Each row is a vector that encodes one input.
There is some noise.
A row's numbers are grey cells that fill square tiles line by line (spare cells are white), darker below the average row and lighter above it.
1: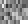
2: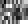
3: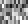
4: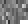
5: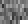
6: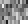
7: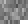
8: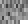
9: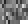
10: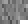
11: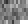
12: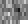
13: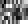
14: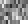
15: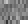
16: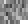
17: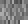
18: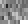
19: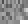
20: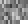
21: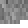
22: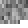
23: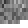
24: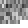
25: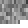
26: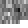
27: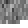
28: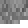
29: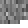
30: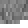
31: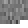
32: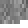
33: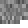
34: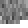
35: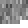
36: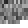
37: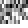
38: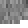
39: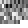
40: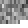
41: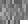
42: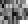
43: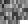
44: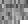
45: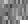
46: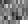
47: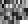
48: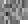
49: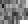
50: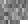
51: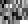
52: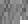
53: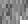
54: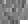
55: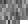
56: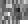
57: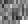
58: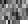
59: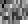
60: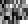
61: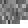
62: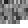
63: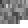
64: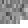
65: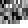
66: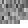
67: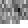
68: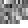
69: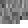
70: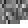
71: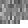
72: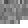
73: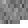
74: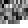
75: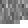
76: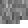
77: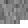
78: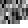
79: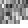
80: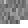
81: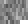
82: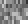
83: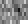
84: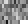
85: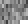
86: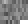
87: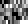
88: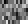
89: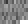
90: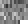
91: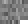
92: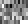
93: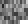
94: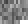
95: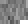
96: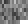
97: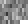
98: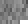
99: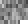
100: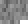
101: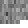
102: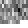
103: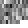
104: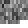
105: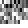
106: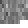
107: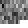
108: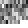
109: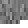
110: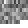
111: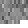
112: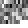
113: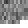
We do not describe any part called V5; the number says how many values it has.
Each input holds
a list of up to three items, each a point on a 4-point line and a value of V5.
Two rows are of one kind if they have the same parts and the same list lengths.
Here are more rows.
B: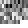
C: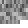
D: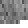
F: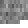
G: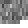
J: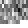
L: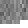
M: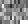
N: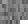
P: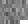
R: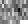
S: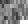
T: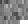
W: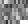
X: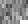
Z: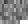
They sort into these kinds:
B, M
C, G, L, S, T, X, Z
D, F, N, P, W
J, R

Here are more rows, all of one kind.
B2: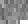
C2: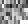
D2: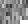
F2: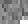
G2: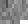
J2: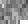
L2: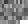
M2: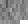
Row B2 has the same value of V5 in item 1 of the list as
J2 and L2.
